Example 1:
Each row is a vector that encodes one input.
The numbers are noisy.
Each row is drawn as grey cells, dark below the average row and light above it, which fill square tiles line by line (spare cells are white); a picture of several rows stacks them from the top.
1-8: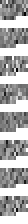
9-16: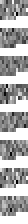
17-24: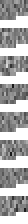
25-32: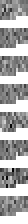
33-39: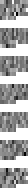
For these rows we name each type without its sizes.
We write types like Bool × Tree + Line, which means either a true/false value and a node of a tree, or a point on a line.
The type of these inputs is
Tree + Unit.
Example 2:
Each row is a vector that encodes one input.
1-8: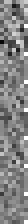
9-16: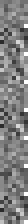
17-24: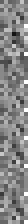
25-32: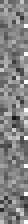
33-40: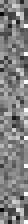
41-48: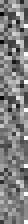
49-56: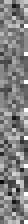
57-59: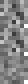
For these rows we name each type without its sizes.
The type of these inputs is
Line.
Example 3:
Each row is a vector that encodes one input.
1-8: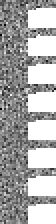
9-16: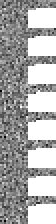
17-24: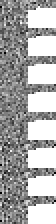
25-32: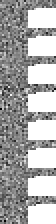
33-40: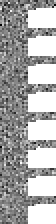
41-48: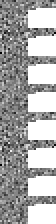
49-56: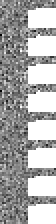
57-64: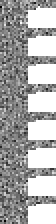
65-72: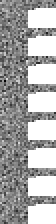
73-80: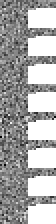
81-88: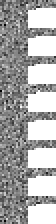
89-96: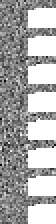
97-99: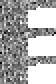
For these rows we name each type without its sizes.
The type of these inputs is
Line.
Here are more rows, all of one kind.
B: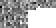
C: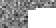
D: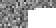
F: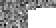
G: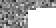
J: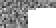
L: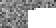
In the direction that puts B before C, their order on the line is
B, G, D, L, C, J, F.
